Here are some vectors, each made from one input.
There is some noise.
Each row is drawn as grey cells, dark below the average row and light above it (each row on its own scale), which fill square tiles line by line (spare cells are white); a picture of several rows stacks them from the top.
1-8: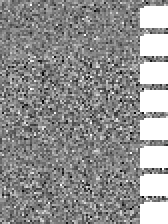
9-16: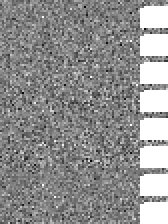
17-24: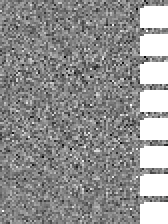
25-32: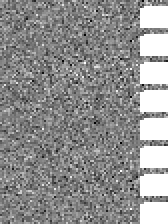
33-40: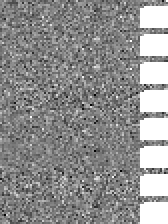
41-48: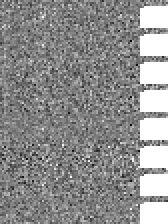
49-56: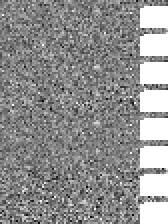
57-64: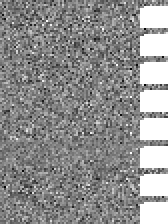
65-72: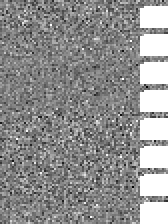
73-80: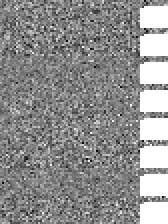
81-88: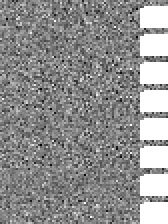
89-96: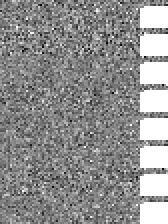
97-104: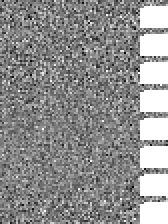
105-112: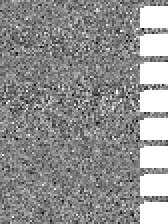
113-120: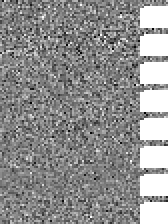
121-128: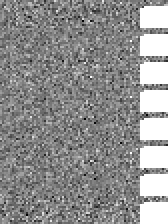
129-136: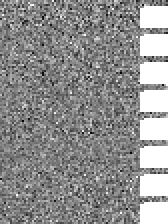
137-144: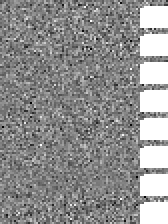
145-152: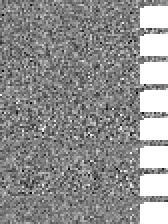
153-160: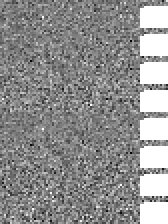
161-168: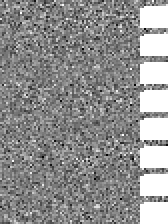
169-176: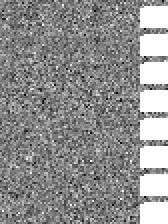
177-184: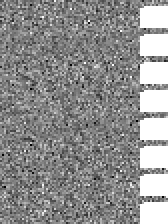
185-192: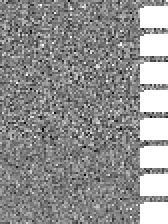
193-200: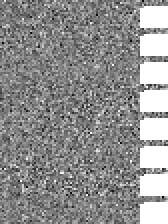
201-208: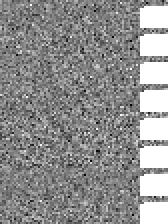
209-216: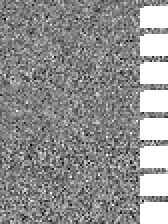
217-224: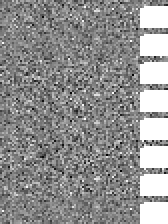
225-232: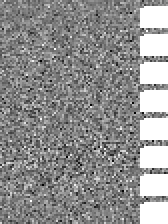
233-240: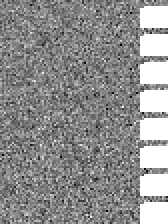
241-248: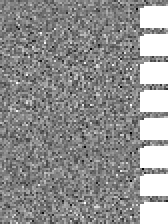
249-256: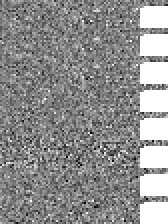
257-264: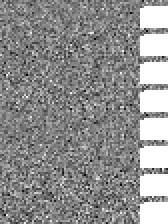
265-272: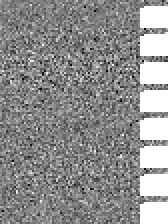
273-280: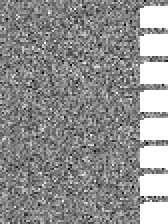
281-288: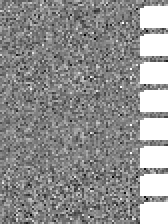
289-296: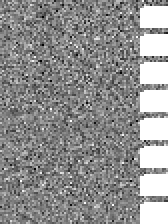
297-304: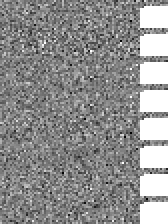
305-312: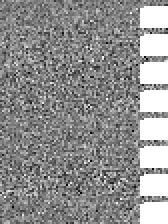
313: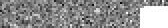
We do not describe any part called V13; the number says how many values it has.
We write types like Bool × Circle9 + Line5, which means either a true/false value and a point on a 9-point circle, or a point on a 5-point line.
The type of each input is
List2(Bool × V13).
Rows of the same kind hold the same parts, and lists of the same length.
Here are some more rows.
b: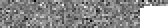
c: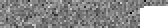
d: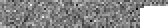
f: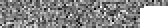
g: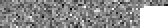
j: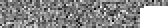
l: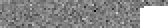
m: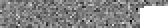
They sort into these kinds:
b, c, d, l, m
f, j
g

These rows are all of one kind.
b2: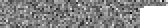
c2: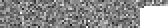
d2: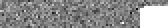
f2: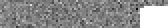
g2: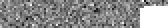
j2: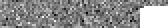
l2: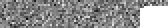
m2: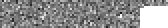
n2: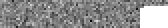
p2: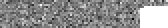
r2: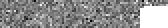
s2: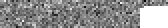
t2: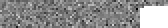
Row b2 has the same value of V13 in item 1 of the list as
f2 and t2.
